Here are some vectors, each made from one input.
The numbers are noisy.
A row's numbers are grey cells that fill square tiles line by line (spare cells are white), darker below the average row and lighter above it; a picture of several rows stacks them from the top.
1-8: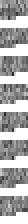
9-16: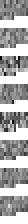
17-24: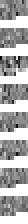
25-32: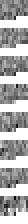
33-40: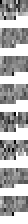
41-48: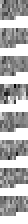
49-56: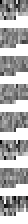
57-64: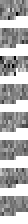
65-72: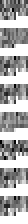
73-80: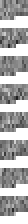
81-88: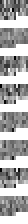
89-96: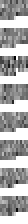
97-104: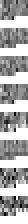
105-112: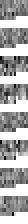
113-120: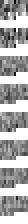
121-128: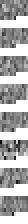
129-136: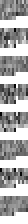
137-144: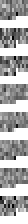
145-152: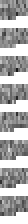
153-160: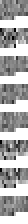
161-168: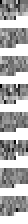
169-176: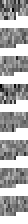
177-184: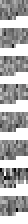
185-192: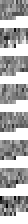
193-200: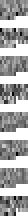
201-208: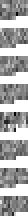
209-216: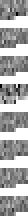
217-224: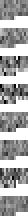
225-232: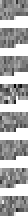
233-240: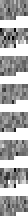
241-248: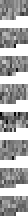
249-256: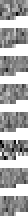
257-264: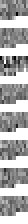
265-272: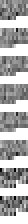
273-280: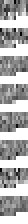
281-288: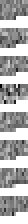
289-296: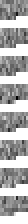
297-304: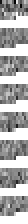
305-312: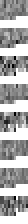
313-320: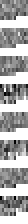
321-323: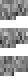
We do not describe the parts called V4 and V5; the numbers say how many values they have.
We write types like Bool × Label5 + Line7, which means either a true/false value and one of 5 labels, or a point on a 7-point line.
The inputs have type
Label11 + (Tree13 + V4) × V5.
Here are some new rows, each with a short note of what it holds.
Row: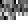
one of 11 labels
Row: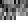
one of 11 labels
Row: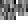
one of 11 labels
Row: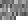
a node of a 13-node tree and a value of V5
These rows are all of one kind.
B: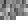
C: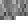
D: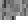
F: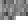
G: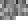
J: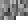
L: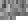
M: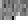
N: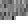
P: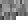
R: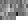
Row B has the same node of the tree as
G and R.
